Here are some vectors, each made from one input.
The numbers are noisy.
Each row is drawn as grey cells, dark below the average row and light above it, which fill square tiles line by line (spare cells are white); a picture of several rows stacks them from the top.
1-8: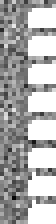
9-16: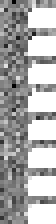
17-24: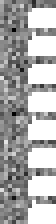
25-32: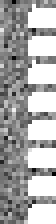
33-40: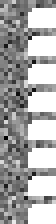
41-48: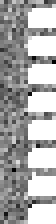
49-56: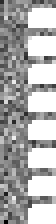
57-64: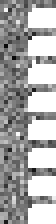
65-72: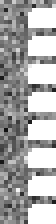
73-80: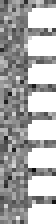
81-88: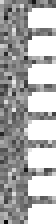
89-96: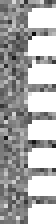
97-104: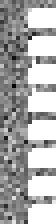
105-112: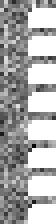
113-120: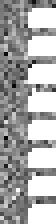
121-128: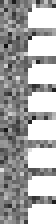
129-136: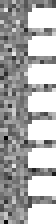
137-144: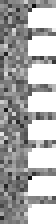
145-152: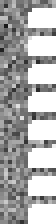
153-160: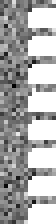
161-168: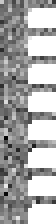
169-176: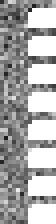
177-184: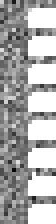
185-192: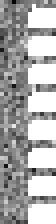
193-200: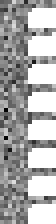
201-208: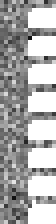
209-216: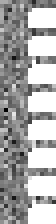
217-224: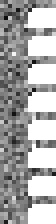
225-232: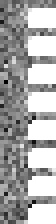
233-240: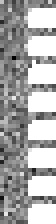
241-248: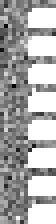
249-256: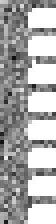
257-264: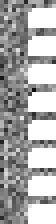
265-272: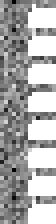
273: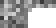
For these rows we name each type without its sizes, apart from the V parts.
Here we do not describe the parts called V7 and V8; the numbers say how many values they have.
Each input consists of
a value of V7 and a value of V8, together with a list of points on a line.
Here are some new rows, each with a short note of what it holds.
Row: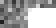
a value of V7 and a value of V8, together with a list of three items
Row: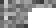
a value of V7 and a value of V8, together with the empty list
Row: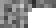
a value of V7 and a value of V8, together with a list of two items
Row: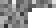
a value of V7 and a value of V8, together with a list of one item
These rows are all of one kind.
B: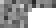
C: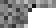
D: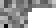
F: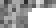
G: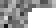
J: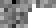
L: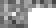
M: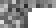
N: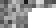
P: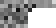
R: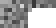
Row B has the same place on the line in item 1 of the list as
C, D, J and L.
